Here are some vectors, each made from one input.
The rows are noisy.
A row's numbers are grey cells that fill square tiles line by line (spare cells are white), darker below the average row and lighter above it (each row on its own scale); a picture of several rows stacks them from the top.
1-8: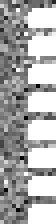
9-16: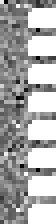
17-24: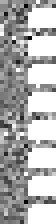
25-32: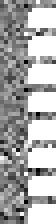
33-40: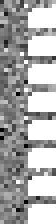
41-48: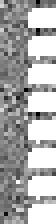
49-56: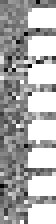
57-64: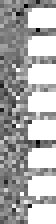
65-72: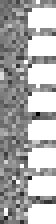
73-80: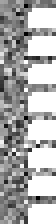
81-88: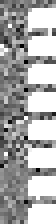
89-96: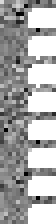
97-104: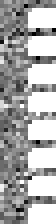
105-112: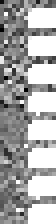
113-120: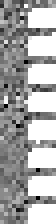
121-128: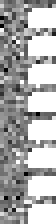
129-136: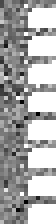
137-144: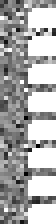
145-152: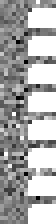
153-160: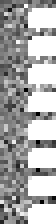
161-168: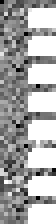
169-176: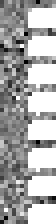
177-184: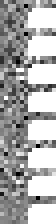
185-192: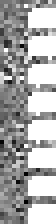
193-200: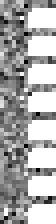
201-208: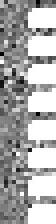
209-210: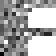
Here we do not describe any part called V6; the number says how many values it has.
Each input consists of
four true/false values, together with a list of up to two items, each one of 8 labels and a value of V6.
